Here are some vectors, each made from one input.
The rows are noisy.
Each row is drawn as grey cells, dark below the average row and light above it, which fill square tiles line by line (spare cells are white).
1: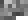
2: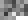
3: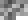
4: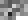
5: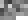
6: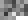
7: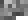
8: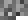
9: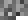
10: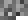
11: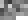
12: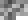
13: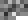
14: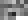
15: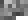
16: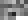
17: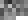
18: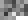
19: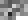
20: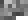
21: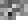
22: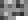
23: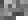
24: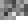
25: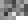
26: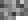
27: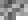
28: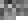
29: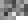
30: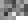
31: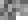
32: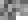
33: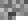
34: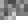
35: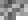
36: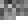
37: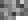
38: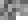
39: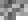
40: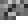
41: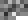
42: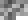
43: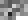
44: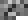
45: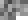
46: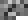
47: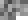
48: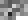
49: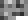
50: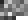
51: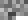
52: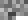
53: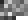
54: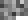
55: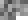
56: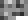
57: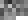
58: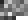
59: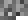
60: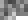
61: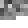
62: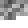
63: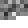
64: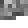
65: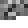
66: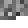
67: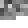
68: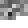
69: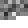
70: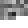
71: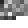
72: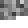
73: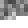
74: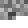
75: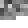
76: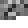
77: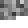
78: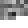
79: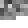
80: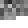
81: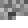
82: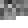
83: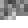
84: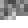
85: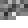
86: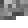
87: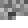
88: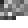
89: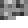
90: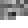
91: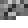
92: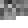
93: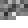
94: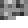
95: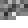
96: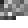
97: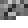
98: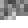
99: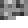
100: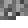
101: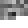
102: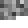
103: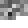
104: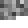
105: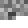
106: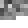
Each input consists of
a point on a 16-point circle.
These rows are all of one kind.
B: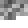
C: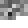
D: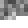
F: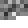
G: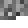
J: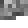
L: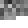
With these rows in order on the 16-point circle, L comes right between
B and D.
